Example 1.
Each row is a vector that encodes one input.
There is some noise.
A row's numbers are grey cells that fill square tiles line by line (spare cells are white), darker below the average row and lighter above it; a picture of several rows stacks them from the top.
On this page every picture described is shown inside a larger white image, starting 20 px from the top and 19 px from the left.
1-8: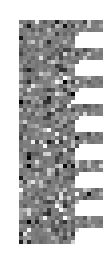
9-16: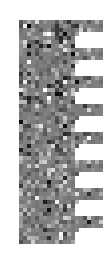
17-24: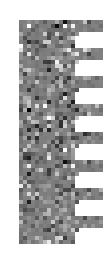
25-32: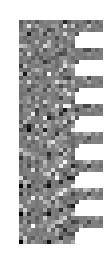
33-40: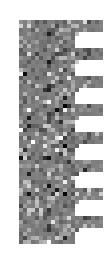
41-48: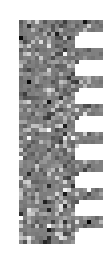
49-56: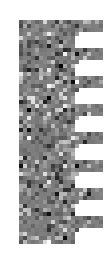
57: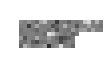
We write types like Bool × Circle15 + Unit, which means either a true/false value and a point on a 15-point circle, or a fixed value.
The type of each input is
Bool × Bool × Bool × Line5.
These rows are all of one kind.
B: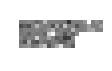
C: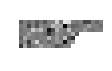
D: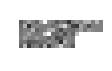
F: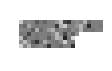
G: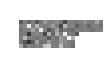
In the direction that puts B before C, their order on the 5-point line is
F, G, B, D, C.
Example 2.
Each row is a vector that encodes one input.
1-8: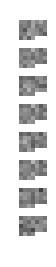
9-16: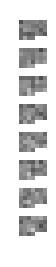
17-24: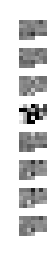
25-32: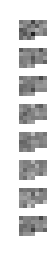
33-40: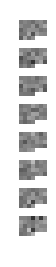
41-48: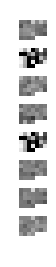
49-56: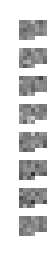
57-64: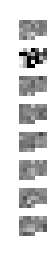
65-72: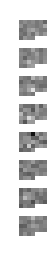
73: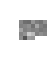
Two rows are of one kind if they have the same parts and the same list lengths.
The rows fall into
2 kinds.
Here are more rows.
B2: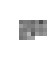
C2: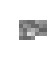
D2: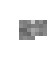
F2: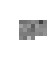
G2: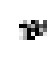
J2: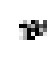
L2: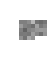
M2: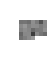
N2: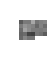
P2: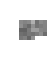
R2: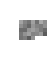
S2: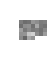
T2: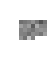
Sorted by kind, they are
B2, C2, D2, F2, L2, M2, N2, P2, R2, S2, T2
G2, J2

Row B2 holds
a node of a 9-node tree and four true/false values.
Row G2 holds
a fixed value.
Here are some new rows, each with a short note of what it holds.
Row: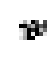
a fixed value
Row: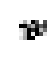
a fixed value
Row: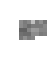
a node of a 9-node tree and four true/false values
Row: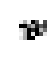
a fixed value
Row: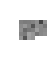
a node of a 9-node tree and four true/false values
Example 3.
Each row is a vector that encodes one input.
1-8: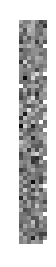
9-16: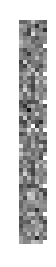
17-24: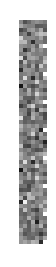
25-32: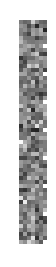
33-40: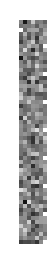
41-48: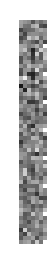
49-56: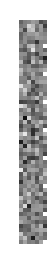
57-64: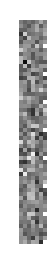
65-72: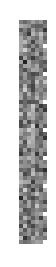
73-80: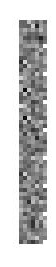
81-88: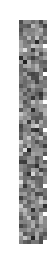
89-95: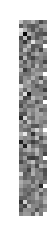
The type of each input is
Bool × Bool × Bool × Bool + Line5 × Line7.
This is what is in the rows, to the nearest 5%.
About 30% of them hold a point on a 5-point line and a point on a 7-point line. The rest hold four true/false values.
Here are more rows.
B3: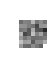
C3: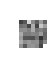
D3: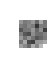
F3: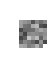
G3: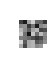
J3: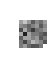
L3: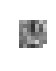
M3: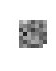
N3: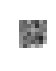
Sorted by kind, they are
B3, C3, D3, G3, N3
F3, J3, L3, M3

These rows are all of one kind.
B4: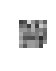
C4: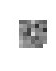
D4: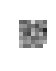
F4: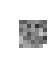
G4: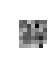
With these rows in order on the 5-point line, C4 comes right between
D4 and F4.
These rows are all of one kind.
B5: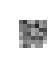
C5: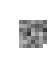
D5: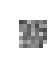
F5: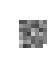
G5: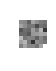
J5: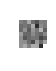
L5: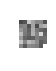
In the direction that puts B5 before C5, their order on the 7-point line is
F5, B5, C5, G5, J5, D5, L5.
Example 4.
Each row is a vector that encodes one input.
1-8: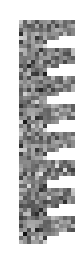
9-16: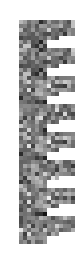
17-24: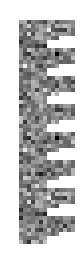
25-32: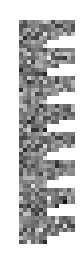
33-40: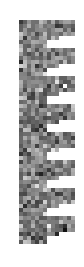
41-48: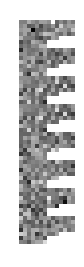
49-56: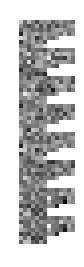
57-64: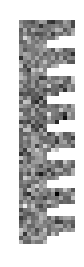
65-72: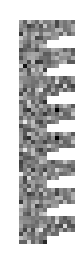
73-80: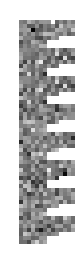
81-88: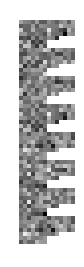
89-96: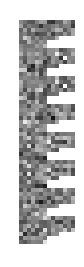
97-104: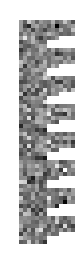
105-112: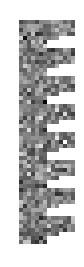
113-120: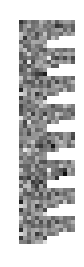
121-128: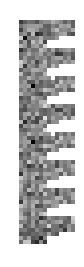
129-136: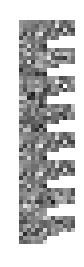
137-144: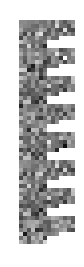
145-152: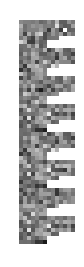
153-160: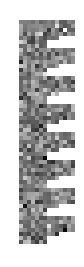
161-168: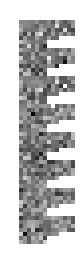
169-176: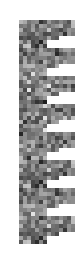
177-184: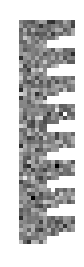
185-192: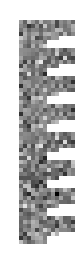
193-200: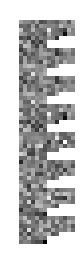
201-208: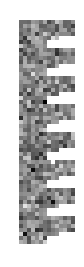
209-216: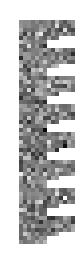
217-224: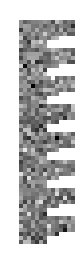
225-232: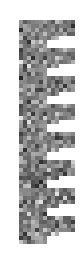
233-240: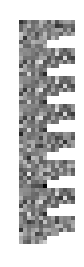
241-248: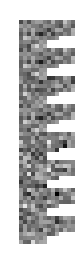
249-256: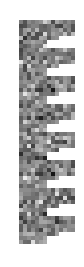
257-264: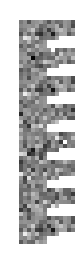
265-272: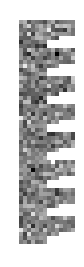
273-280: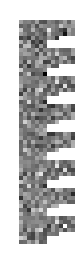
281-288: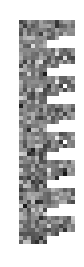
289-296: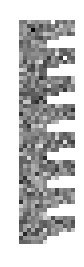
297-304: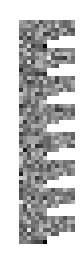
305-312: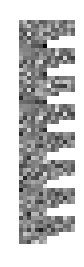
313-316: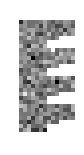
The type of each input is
Tree10 + Tree15.
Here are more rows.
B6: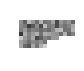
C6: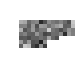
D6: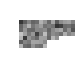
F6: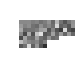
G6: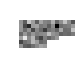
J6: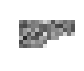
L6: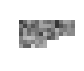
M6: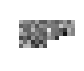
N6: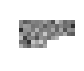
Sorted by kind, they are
B6, D6, G6, J6, L6, N6
C6, F6, M6

